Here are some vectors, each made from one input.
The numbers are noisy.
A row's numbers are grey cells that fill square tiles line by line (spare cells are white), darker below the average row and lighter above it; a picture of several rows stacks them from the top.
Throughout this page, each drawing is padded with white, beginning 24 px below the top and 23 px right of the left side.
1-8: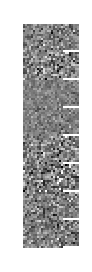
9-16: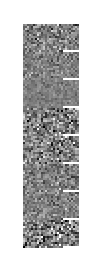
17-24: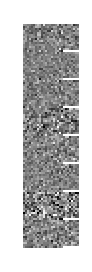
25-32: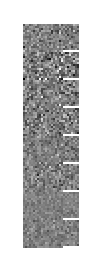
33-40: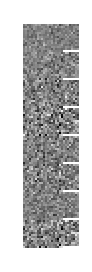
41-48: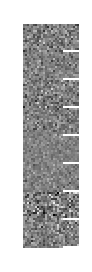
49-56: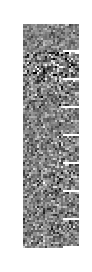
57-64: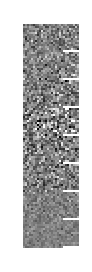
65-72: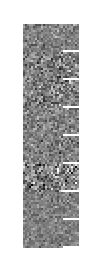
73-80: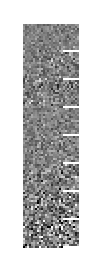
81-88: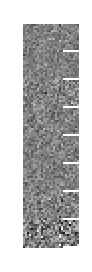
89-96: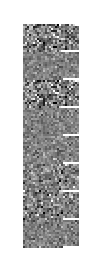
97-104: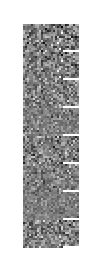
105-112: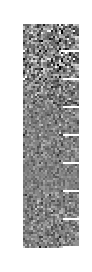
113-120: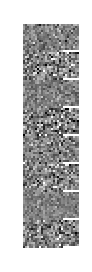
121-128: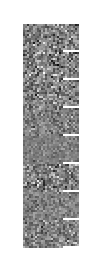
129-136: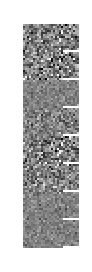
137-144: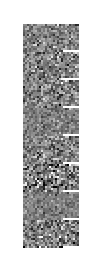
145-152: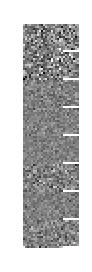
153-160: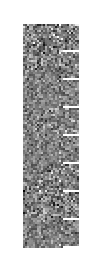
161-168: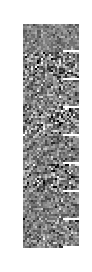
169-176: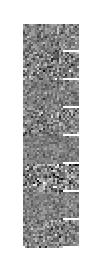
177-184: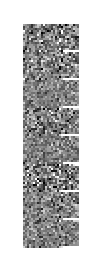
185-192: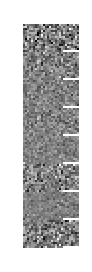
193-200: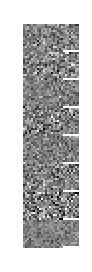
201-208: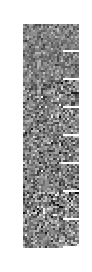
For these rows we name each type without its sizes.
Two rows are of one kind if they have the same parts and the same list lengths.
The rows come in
4 kinds.
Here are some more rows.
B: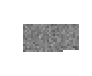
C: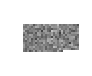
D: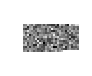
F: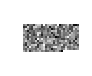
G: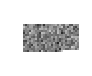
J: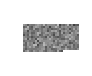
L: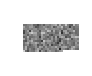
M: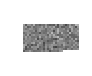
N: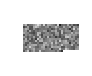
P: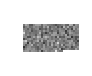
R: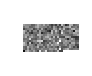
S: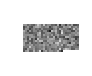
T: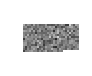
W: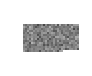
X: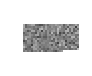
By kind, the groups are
B, G, J, M, X
C, F, P, S, W
D, L, R
N, T

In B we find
a point on a circle.
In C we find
a point on each of two circles and a point on each of two lines.
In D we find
a point on a circle and a point on each of two lines.
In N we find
a point on each of two circles.
